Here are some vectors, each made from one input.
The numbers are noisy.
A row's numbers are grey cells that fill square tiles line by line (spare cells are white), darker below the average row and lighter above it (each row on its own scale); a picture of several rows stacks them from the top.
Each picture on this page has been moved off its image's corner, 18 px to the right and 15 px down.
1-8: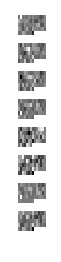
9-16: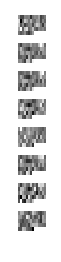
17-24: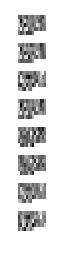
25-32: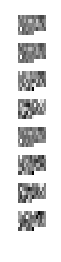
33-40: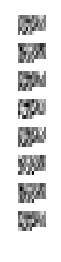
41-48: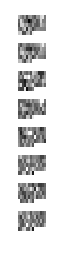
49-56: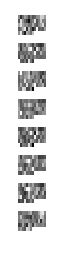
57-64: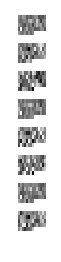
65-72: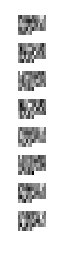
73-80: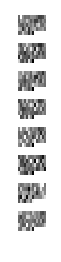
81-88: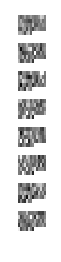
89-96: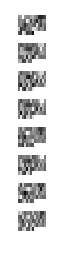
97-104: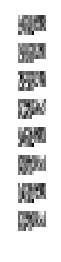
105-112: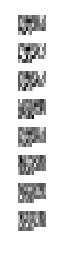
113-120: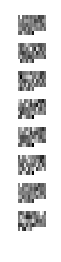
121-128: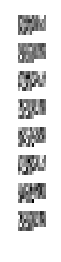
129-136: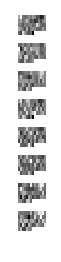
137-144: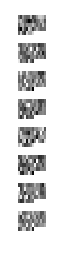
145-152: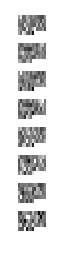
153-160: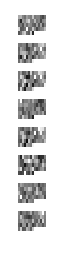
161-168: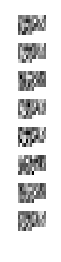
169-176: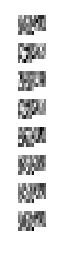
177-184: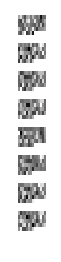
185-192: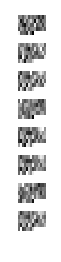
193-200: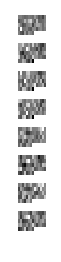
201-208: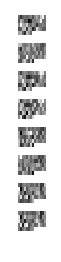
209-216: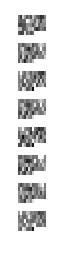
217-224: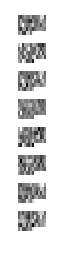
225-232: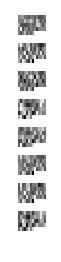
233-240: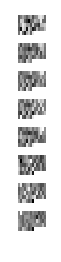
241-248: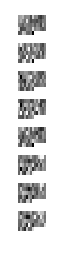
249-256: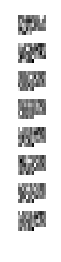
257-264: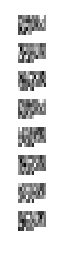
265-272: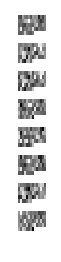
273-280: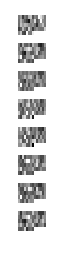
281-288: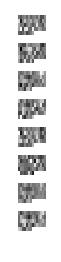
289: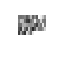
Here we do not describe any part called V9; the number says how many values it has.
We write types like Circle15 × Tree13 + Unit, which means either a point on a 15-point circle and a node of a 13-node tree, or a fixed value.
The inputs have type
Bool × Line5 + V9.
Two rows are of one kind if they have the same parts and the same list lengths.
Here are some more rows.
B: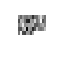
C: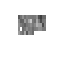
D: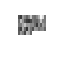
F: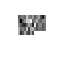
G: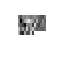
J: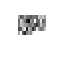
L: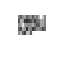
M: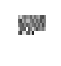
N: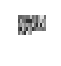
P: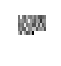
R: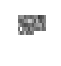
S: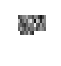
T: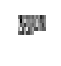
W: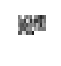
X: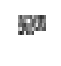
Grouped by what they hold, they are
B, D, J, L, N
C, F, G, M, P, R, S, T, W, X

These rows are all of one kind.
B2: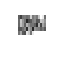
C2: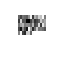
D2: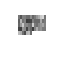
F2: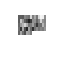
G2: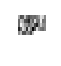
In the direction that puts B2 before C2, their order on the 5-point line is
G2, D2, F2, B2, C2.
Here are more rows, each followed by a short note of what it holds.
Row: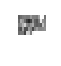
a point on a 5-point line and a true/false value
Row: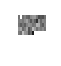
a value of V9
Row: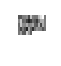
a point on a 5-point line and a true/false value
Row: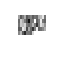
a point on a 5-point line and a true/false value
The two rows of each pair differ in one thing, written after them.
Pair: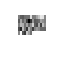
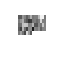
the place on the 5-point line
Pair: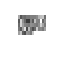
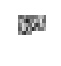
the place on the 5-point line
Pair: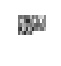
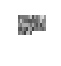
the true/false value
